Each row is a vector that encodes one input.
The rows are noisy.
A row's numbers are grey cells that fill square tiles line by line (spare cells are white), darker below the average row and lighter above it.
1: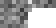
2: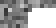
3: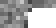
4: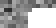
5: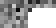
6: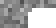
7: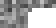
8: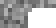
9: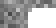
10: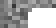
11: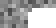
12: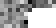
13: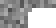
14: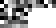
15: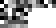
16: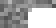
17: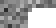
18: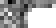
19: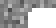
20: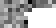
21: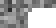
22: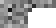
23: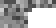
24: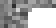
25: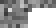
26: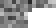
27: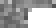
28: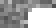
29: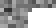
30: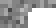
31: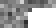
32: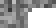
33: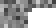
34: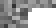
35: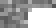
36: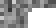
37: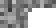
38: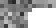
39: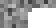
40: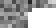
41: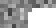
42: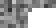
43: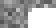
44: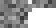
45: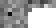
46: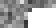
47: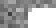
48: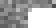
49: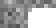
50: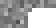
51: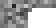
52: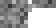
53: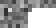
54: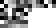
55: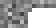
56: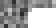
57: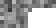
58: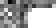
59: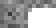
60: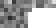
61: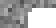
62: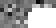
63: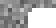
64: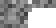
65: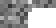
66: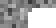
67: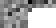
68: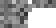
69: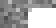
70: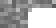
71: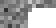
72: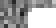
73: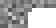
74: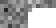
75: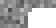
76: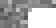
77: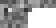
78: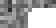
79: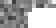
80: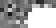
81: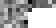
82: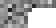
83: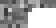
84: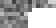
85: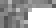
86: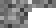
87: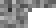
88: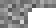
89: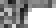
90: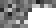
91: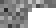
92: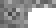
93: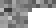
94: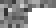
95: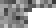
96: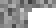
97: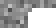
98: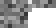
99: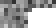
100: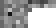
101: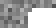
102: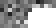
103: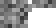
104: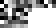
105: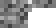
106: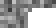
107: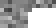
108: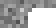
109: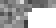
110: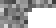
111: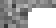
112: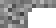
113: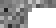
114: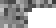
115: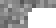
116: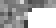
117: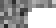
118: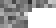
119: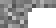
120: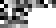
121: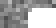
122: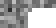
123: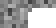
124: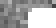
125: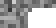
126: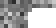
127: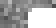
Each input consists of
either a fixed value, or a node of a 13-node tree and a true/false value.
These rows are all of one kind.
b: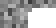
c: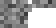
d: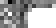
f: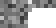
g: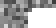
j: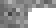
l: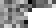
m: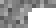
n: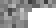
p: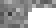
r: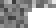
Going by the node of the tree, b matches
j, n and p.
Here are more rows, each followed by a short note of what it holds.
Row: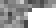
a node of a 13-node tree and a true/false value
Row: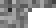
a node of a 13-node tree and a true/false value
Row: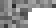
a node of a 13-node tree and a true/false value
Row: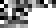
a fixed value
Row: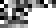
a fixed value
